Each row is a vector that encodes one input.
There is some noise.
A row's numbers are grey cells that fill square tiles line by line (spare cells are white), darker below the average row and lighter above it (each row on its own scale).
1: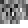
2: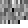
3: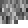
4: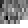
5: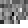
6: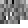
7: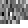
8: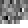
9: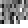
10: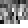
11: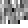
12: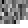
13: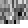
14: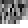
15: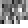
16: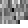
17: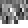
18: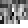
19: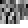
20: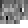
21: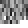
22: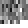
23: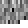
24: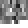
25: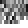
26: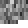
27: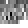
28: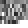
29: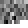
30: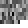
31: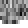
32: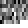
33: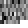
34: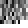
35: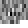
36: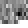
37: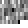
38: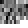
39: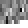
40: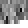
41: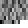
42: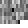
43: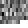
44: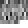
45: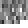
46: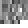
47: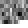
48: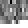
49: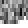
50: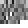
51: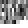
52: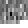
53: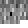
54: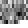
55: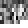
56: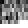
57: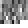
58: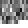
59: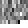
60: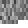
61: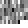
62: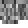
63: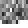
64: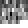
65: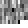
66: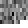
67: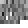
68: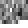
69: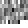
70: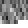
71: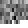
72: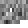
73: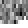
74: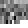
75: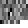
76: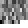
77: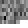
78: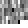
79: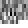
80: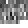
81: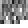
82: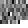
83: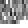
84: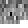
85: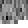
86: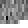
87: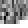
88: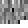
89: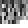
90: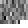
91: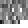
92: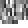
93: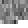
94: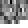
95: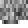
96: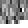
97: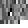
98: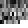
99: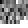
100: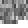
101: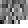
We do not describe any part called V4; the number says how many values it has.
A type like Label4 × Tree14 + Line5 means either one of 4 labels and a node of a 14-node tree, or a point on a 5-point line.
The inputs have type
List2(Line7) × V4.
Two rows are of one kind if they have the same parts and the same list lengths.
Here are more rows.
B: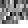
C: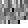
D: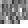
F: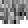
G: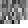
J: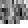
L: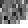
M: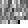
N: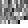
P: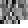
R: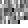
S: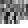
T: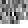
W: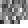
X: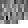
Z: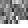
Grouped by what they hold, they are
B, F, J, L, S, T, X, Z
C, M, N, R
D, G, P, W

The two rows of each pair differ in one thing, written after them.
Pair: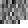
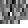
the value of V4
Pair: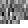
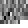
the place on the 7-point line in item 1 of the list
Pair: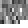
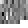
the place on the 7-point line in item 1 of the list
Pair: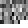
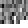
the place on the 7-point line in item 1 of the list
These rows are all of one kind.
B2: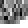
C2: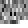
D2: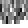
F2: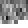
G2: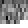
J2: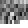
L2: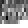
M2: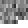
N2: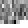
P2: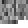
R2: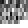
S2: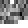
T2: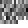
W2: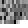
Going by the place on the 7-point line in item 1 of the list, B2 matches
F2, M2, N2 and W2.
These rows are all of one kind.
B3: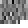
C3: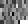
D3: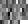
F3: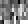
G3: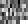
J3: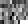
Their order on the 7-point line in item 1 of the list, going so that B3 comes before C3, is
G3, B3, C3, D3, J3, F3.
